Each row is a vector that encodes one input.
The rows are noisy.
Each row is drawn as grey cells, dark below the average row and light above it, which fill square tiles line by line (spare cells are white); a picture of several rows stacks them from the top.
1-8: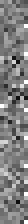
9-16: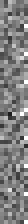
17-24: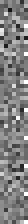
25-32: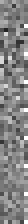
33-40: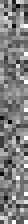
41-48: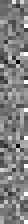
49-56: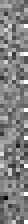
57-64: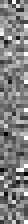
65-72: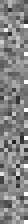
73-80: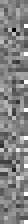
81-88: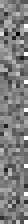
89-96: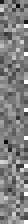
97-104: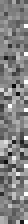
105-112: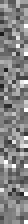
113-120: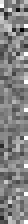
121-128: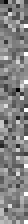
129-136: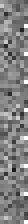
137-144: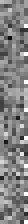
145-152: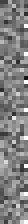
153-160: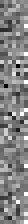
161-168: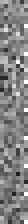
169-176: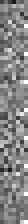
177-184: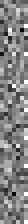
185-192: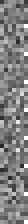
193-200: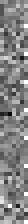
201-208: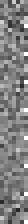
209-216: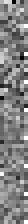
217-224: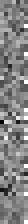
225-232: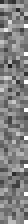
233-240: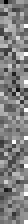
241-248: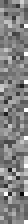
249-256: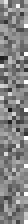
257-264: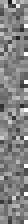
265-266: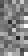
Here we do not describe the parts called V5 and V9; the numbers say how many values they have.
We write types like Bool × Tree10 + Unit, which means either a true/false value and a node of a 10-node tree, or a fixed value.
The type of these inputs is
Label6 × Label6 + (Label7 × V5 + Unit) × V9.
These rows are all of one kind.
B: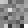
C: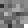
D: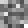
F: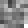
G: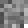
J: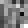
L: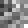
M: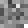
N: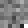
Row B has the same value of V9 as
G and N.
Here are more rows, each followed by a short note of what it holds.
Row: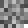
a value of V9
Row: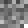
two labels (each one of 6)
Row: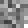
one of 7 labels, a value of V5 and a value of V9
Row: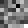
two labels (each one of 6)
